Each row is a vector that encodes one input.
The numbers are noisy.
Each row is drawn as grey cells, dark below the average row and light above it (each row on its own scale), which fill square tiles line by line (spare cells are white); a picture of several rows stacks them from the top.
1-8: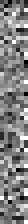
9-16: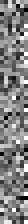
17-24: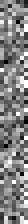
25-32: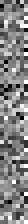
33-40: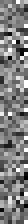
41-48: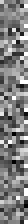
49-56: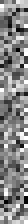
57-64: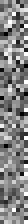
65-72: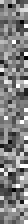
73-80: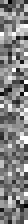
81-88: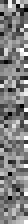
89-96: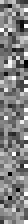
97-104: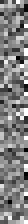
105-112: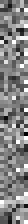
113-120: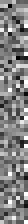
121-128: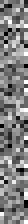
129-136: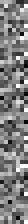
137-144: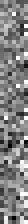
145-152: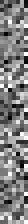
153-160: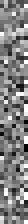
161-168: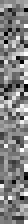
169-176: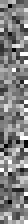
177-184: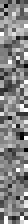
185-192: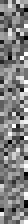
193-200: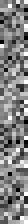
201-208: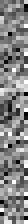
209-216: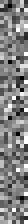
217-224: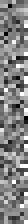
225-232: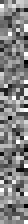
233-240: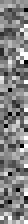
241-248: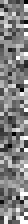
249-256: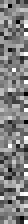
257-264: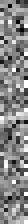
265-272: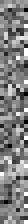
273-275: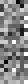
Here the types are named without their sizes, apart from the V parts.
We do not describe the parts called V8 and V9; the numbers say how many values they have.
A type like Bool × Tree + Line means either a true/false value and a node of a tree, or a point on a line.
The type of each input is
Bool × (Line + V9) + V8.
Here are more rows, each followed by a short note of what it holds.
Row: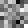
a true/false value and a value of V9
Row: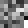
a point on a line and a true/false value
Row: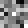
a point on a line and a true/false value
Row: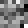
a value of V8
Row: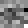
a value of V8
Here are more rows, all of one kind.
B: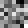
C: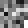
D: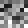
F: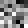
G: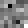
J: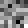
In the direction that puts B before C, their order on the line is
B, C, F, J, G, D.
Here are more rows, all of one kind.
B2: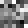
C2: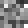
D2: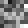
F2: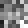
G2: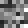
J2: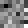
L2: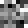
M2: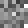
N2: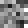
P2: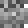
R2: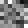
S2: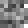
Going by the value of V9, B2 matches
G2, J2, L2 and N2.
